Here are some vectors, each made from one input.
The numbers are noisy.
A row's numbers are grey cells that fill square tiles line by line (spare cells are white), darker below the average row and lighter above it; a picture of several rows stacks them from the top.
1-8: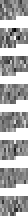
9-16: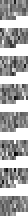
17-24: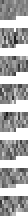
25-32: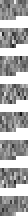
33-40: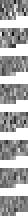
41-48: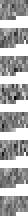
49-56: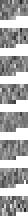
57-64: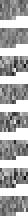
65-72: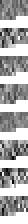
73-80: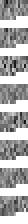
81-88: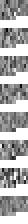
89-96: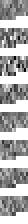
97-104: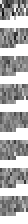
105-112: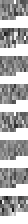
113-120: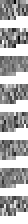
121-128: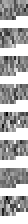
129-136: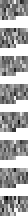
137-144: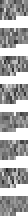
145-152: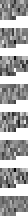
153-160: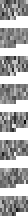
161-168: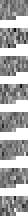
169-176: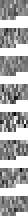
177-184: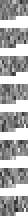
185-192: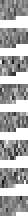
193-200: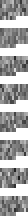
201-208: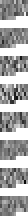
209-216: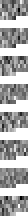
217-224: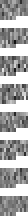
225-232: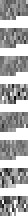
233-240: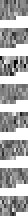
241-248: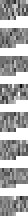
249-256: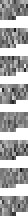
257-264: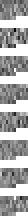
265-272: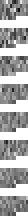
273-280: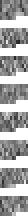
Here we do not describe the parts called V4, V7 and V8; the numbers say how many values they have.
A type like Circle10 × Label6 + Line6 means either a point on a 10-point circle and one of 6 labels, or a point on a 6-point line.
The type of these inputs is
Bool × Line11 + Label11 × V4 × V8 + V7.
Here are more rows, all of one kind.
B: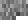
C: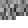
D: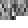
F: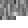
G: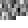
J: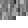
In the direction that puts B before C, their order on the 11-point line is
B, F, C, J, D, G.
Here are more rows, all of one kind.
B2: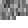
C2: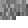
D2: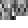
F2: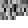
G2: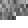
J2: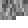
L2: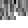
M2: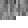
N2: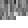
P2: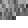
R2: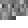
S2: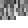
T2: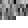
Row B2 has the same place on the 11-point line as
G2, R2 and S2.
